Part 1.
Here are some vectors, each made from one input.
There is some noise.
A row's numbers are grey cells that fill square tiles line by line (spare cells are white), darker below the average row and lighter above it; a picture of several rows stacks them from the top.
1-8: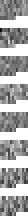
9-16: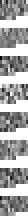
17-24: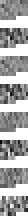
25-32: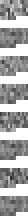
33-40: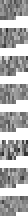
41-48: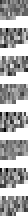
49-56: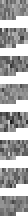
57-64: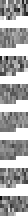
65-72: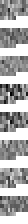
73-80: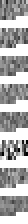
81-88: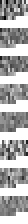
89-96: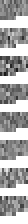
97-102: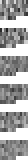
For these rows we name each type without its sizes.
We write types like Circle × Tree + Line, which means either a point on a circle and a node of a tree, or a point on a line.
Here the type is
Line.
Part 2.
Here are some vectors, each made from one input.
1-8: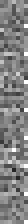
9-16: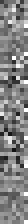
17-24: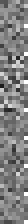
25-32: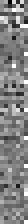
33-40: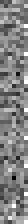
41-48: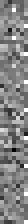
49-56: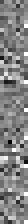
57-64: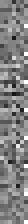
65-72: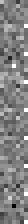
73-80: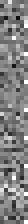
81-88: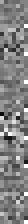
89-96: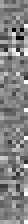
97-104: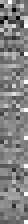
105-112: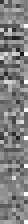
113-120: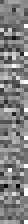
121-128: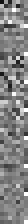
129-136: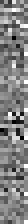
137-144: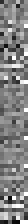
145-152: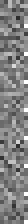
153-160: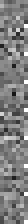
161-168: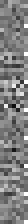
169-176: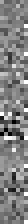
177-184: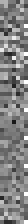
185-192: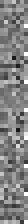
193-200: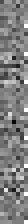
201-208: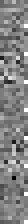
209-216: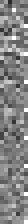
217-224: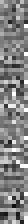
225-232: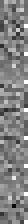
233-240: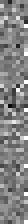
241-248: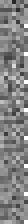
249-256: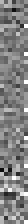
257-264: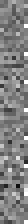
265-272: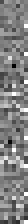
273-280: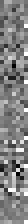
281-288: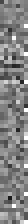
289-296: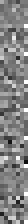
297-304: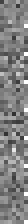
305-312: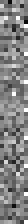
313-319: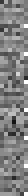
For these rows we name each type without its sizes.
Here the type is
Bool × Bool × Bool.
